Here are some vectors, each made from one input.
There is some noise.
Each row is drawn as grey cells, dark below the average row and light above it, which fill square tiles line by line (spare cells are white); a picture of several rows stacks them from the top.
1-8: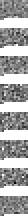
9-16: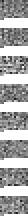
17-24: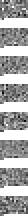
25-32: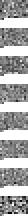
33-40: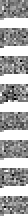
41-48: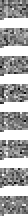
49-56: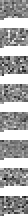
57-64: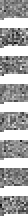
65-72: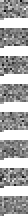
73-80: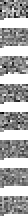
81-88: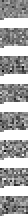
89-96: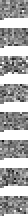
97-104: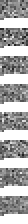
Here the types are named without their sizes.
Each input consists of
a true/false value, together with a list of points on a line.
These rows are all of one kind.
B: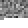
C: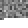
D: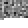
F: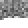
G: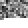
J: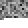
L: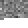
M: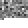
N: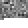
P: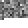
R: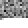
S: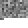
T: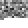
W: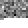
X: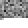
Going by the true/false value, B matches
C, J, L and S.
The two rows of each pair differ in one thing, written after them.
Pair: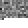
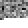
the true/false value
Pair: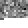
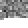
the true/false value
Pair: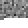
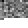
the true/false value
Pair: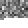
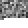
the place on the line in item 1 of the list
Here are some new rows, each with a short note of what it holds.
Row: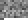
a true/false value, together with a list of two items
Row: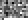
a true/false value, together with a list of two items
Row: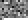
a true/false value, together with the empty list
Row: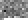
a true/false value, together with a list of one item
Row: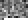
a true/false value, together with a list of three items
